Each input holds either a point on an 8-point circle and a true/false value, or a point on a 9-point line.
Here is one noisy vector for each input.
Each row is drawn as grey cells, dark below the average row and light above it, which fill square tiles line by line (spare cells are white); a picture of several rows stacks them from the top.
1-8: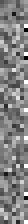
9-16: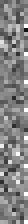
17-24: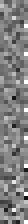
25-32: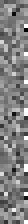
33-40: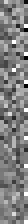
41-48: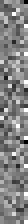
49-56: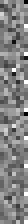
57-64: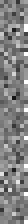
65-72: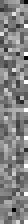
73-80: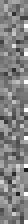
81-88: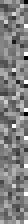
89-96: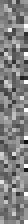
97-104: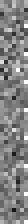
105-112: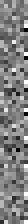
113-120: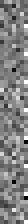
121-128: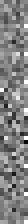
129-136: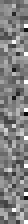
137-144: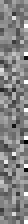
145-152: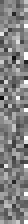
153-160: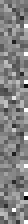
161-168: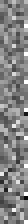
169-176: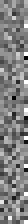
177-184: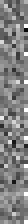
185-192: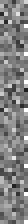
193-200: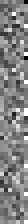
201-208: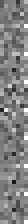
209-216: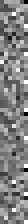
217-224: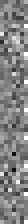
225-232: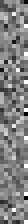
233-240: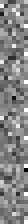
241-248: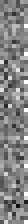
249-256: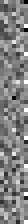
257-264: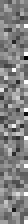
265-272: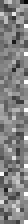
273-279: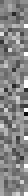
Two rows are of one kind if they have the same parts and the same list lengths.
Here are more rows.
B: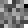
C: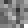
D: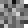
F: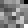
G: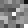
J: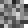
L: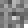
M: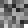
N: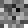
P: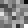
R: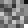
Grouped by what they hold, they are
B, D, F, G, J, M, N, P, R
C, L

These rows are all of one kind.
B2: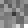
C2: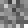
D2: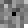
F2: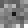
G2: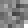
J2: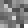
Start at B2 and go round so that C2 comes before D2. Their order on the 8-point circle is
B2, C2, J2, G2, D2, F2.
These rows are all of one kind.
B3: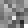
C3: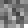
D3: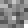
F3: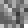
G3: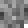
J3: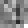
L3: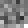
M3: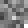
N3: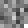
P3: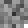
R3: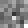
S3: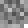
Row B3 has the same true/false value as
P3 and S3.
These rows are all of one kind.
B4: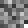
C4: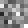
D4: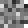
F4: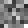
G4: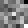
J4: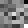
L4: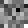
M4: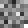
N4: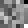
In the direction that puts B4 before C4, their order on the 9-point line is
J4, G4, N4, B4, L4, F4, D4, M4, C4.
